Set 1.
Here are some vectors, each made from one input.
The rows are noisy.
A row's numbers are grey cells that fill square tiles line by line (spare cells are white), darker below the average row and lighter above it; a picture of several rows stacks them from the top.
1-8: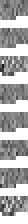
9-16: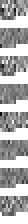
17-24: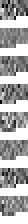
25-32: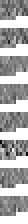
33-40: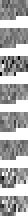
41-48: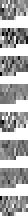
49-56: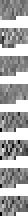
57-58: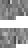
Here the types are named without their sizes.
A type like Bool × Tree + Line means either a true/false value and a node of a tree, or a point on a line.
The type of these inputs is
List(Line).
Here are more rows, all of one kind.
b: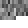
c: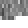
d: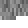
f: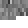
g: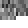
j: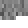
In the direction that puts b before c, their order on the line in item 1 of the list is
d, g, f, b, j, c.
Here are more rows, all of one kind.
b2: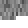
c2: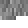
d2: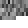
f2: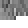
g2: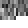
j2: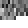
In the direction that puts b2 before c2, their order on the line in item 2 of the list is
b2, g2, f2, c2, j2, d2.
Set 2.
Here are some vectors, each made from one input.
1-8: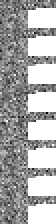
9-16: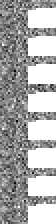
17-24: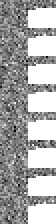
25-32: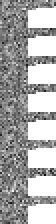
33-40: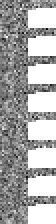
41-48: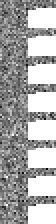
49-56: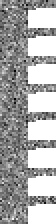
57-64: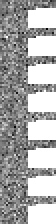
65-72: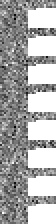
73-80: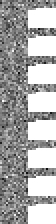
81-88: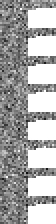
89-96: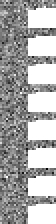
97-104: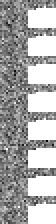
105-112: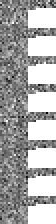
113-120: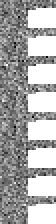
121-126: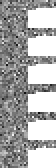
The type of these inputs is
Line9 + Line10.
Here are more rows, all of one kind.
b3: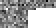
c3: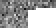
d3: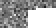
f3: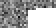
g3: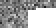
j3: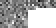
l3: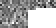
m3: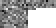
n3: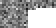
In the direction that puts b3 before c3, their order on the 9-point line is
b3, m3, n3, f3, d3, c3, g3, j3, l3.
